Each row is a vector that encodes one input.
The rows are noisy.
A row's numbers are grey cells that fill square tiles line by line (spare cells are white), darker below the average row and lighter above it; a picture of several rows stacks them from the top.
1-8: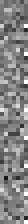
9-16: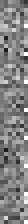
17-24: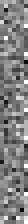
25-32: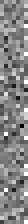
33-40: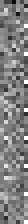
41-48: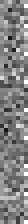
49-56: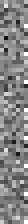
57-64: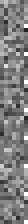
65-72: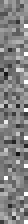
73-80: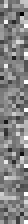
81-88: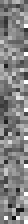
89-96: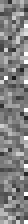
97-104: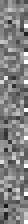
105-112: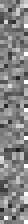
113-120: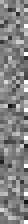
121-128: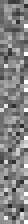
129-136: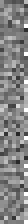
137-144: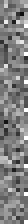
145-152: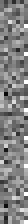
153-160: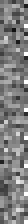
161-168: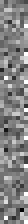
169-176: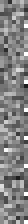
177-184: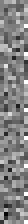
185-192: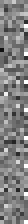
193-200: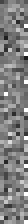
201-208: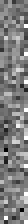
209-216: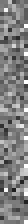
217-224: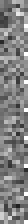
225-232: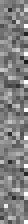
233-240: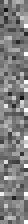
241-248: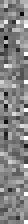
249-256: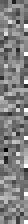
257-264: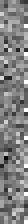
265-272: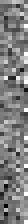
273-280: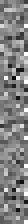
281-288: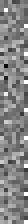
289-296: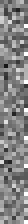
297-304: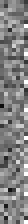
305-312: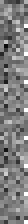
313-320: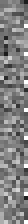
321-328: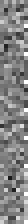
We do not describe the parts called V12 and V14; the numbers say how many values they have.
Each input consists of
a value of V12, together with either a node of a 9-node tree, or a true/false value and a value of V14.
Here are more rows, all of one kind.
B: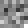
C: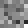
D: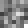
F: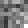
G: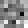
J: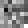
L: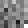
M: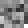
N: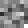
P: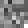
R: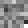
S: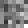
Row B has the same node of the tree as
D, M and N.
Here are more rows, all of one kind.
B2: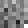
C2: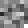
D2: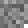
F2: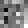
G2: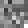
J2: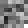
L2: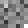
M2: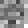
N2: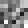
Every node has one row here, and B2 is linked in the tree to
D2 and L2.
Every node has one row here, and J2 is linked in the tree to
D2 and F2.
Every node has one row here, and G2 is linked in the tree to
C2.
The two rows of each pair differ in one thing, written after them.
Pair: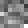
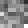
the true/false value
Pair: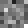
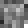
the value of V12
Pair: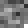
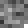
the value of V14
